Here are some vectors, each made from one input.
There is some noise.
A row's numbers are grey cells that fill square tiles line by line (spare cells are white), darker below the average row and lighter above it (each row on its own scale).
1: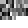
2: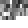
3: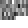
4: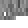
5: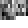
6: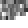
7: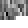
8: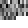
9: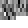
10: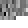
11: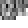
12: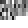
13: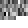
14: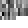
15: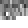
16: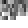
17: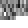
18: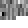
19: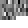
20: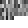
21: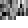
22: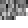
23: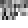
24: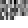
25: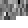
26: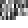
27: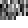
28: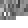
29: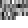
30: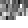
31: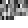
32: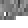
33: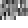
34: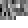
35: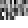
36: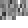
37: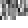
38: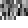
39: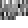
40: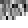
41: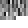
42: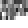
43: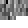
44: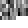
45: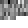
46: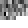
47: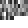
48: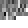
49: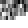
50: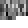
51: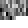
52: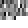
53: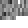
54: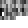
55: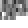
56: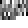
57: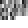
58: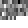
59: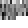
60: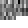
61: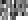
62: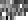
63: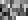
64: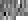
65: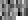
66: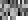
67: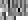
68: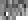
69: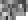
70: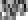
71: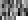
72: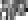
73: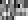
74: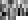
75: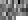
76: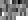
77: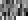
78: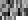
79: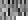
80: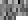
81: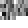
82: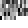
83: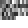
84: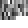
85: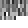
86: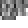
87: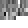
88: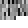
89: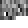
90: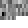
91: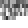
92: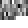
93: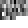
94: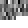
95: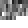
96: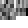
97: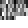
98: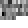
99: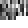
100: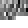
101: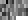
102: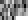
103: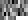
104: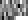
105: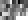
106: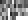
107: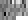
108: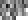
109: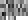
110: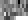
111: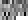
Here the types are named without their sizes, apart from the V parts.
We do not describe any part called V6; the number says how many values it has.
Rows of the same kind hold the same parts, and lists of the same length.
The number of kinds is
2.
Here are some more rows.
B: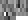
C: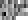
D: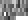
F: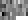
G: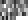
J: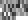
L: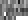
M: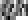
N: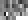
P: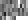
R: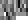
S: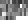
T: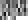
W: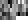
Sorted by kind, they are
B, D, F, J, L, M, R, W
C, G, N, P, S, T

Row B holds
a point on each of two lines and a true/false value.
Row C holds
a point on a line, a true/false value and a value of V6.
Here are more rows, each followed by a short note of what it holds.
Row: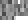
a point on a line, a true/false value and a value of V6
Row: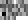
a point on each of two lines and a true/false value
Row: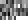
a point on each of two lines and a true/false value
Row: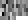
a point on each of two lines and a true/false value
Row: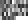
a point on each of two lines and a true/false value
